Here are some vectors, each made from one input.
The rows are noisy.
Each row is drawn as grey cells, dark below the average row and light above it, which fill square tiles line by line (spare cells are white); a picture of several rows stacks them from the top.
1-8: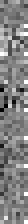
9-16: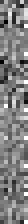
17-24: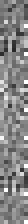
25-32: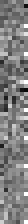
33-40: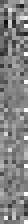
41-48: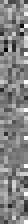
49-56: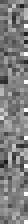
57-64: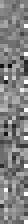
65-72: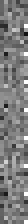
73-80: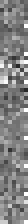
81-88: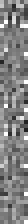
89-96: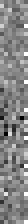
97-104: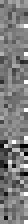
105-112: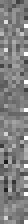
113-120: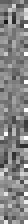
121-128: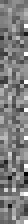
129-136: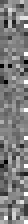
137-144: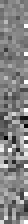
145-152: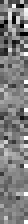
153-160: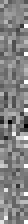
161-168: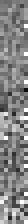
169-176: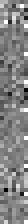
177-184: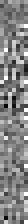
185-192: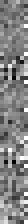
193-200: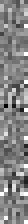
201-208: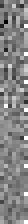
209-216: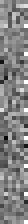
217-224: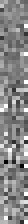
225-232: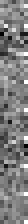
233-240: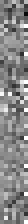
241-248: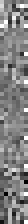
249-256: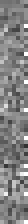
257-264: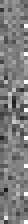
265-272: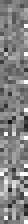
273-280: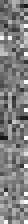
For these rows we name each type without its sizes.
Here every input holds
a list of points on a line.
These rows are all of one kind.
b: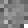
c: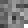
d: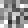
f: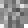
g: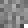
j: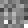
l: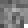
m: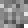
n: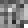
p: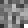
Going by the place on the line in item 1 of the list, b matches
g, j and p.
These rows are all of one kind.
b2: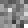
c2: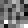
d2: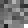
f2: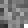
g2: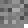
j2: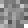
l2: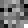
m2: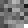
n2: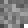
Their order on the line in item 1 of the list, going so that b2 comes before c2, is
f2, l2, n2, j2, g2, m2, b2, d2, c2.
